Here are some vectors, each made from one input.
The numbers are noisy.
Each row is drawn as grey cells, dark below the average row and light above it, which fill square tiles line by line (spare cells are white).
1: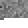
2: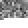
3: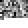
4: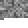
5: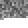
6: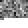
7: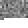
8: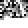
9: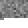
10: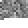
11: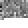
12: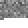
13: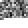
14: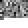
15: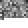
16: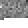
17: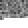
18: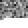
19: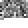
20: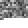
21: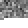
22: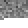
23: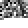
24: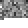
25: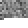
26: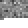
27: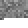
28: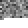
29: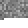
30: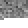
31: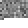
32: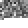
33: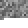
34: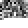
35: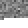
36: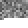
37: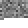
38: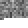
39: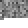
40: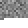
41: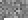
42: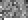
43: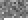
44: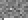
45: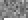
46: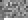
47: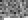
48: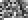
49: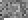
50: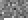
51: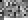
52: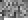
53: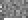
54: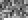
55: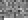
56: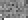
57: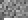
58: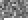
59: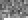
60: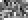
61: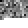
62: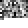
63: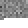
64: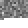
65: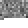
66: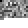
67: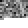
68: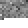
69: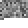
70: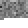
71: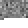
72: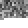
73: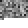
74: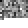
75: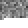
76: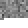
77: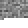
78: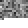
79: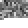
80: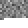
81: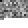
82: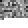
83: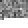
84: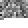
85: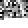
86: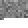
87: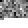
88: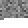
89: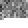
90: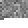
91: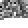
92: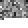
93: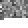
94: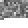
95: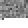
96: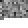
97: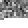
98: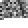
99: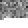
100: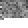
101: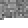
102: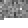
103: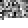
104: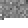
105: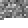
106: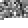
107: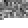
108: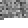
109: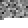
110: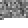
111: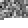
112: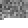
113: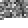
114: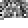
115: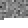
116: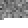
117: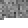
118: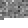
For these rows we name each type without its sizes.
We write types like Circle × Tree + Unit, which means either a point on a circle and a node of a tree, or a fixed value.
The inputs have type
Circle × List(Line).
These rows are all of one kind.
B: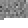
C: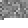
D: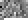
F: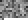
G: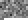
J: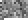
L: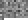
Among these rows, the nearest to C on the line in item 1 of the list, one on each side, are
D and F.
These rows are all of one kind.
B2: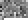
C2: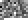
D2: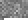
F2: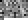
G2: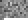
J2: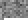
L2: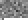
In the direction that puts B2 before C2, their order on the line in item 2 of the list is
J2, F2, B2, G2, D2, C2, L2.
